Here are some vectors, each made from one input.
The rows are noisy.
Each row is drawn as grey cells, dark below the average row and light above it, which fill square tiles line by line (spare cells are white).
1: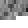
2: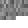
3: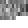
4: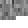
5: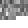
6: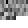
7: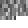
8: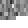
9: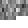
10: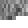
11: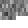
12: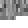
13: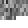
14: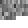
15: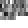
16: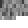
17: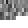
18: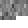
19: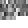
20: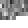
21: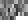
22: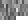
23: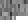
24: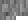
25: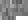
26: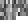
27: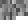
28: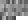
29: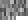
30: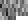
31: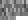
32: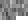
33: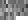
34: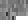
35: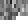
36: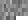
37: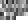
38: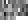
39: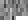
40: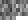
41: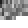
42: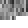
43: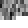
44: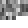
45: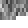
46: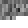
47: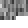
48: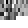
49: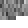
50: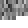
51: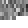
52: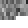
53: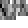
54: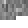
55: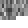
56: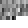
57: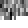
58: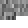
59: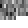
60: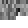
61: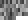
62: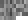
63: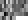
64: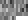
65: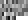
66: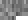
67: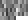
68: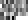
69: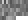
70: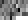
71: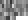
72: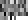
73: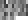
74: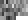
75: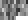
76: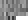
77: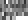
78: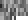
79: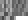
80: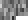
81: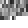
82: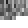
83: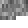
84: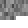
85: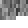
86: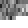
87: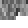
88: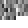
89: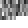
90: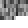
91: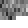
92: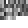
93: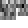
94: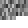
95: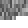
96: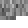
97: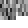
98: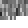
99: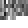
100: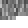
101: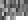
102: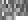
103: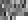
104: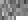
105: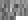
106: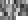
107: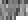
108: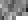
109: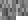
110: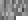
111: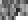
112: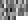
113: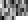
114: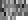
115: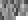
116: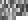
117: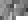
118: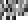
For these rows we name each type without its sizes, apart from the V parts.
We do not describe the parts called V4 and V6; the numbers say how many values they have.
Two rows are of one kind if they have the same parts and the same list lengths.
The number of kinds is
2.
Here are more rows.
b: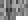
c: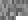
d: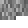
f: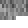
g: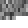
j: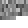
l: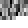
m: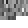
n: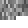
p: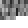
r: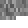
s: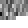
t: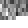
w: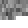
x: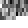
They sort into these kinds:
b, c, f, g, p, r, w, x
d, j, l, m, n, s, t

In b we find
a value of V4 and a value of V6.
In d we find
a point on a line, a true/false value and a value of V4.
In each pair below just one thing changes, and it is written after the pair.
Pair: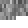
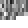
the value of V4
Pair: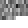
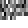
the place on the line
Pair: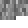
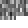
the value of V4
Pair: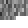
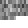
the value of V4
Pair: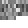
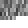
the value of V4
